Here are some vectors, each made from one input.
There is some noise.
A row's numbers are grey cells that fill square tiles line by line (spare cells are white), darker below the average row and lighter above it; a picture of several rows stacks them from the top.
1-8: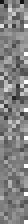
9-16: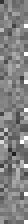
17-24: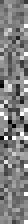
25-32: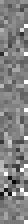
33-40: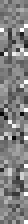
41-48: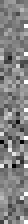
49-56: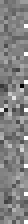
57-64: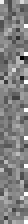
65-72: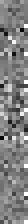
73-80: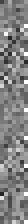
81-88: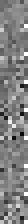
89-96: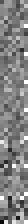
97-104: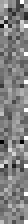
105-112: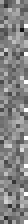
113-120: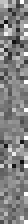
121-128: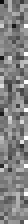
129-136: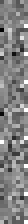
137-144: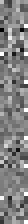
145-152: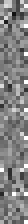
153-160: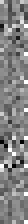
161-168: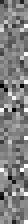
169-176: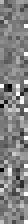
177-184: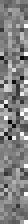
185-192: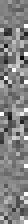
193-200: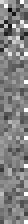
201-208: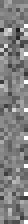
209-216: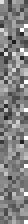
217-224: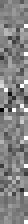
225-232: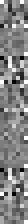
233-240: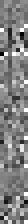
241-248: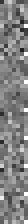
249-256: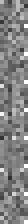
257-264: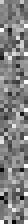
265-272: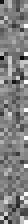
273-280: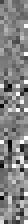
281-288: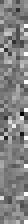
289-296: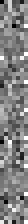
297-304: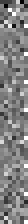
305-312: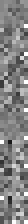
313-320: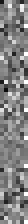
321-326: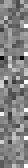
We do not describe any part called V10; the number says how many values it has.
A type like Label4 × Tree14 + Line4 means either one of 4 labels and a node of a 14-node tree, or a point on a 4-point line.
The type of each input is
(Circle19 + V10) × Line14.
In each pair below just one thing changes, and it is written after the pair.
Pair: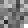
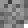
the value of V10
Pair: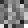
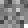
the place on the 14-point line
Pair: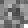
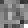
the value of V10
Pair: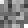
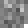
the value of V10
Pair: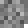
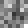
the place on the 14-point line
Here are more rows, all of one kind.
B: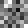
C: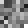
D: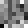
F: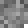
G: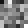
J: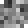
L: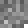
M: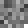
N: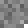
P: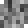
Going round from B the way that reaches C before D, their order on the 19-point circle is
B, N, G, C, F, P, J, D, M, L.
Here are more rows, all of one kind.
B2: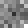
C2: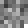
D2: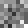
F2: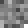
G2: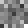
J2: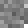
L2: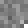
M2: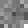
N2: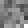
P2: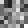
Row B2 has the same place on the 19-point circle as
D2, F2 and J2.
